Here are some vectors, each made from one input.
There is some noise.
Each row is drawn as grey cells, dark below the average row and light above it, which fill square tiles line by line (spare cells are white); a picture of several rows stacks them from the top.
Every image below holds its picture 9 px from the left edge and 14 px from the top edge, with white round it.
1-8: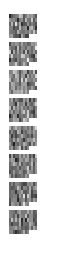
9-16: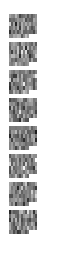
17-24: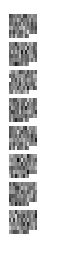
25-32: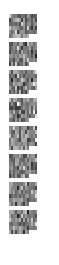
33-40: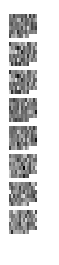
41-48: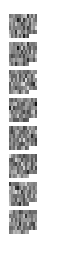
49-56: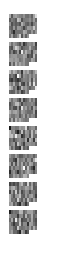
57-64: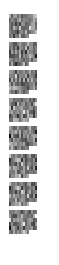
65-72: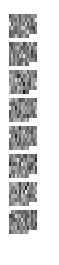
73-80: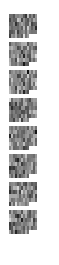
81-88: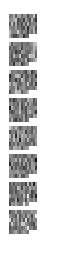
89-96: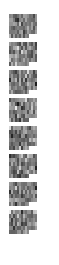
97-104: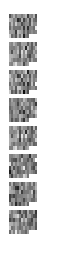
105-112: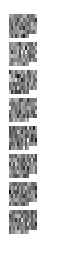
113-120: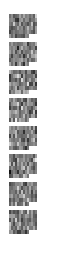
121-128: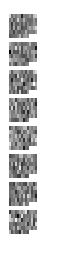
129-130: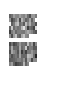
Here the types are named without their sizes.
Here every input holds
either a label, or a point on a line and four true/false values.
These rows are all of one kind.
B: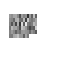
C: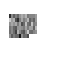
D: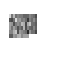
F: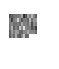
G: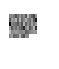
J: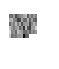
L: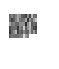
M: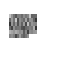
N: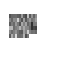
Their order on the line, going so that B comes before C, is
L, D, M, F, B, C, G, N, J.
